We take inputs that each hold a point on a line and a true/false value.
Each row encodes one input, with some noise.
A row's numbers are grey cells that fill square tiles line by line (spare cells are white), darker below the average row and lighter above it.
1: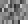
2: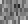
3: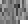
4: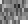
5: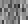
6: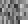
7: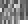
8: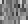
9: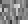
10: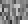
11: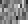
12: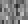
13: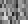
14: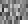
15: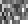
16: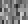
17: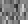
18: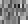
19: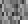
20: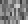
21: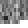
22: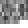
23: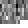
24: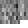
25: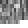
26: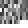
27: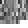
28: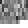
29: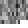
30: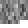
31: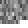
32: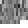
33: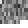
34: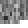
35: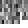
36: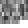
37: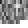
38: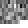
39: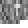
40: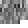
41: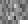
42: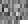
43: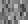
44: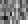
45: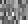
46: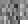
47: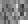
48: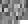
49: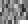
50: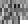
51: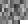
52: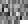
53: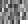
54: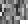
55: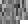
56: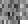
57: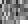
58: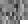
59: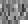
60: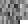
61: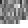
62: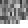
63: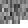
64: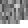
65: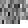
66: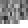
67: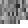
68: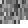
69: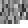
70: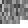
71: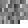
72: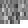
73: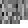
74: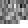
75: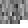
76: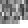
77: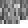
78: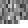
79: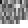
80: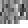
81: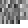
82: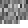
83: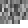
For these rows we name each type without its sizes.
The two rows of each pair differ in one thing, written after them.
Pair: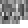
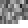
the place on the line
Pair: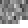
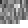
the place on the line
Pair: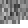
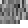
the place on the line
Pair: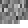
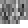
the place on the line
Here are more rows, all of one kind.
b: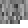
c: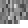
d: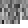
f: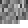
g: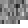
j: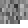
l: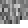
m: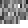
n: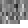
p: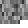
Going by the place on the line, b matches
l and m.
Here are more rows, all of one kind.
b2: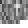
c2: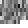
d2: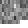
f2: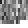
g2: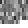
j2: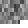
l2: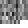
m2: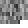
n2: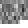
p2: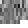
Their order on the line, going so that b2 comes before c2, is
l2, m2, f2, b2, j2, c2, p2, n2, g2, d2.
